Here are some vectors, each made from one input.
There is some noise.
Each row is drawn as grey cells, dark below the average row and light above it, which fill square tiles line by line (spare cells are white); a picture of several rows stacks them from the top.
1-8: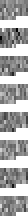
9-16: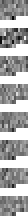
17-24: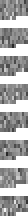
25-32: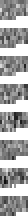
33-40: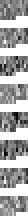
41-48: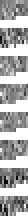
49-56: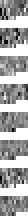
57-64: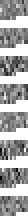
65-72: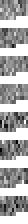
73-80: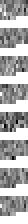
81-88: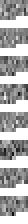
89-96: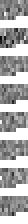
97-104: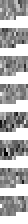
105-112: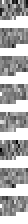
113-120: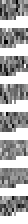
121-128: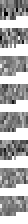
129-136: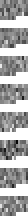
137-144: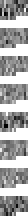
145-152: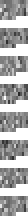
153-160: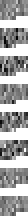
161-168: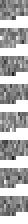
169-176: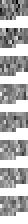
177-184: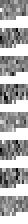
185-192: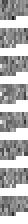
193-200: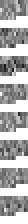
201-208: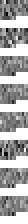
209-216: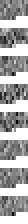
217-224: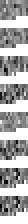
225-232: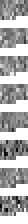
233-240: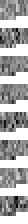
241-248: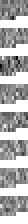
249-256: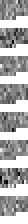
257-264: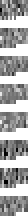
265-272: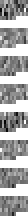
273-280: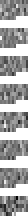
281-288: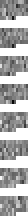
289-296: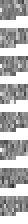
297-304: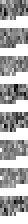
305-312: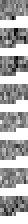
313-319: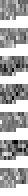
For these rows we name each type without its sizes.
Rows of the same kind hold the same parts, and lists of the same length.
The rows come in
2 kinds.
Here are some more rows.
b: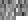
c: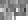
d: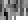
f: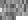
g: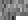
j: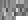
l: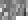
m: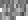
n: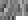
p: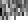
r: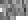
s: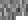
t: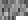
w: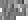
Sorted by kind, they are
b, c, f, g, j, l, m, n, r, s, t, w
d, p

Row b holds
a point on a line and three true/false values.
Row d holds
a label and a point on a line.
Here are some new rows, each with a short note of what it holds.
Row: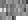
a point on a line and three true/false values
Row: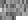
a point on a line and three true/false values
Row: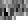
a label and a point on a line
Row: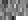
a point on a line and three true/false values
